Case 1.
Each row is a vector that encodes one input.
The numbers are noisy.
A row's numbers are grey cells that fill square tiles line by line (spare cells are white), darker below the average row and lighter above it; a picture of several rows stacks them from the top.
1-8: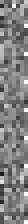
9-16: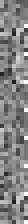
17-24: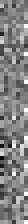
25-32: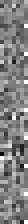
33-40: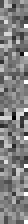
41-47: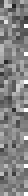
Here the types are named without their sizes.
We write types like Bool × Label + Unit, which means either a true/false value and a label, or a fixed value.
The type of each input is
Line.
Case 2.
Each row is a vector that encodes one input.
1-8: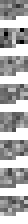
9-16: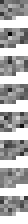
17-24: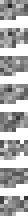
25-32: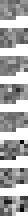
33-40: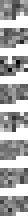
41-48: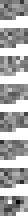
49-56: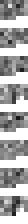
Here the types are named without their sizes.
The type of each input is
Line.
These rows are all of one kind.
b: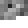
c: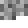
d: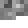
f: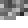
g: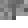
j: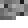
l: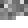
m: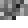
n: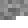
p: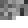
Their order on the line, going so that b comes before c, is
p, l, b, c, d, n, j, g, m, f.
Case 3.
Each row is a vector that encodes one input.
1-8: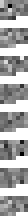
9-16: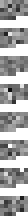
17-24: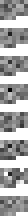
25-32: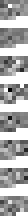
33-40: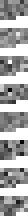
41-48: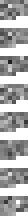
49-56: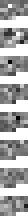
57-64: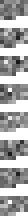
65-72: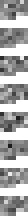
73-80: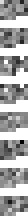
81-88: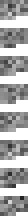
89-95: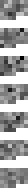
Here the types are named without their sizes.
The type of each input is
Line.
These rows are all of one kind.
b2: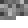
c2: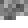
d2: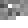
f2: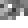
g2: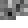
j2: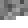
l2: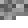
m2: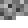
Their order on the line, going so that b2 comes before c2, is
b2, m2, c2, g2, j2, l2, d2, f2.
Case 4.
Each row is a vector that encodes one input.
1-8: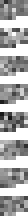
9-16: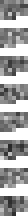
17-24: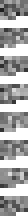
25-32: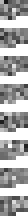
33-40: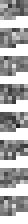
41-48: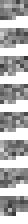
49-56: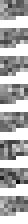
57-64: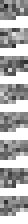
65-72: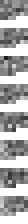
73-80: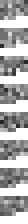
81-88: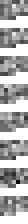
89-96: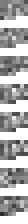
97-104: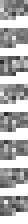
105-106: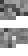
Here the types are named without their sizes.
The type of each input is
Label.
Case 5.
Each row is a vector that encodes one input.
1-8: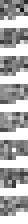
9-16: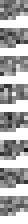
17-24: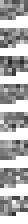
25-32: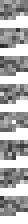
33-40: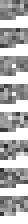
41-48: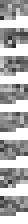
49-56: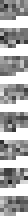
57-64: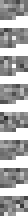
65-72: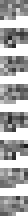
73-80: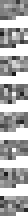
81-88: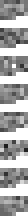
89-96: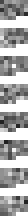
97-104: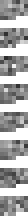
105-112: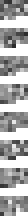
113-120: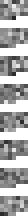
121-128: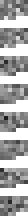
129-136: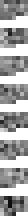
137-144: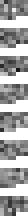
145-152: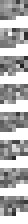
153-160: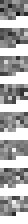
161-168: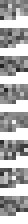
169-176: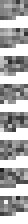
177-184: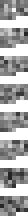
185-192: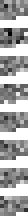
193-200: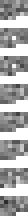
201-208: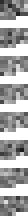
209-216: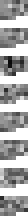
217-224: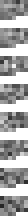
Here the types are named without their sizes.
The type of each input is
Label.
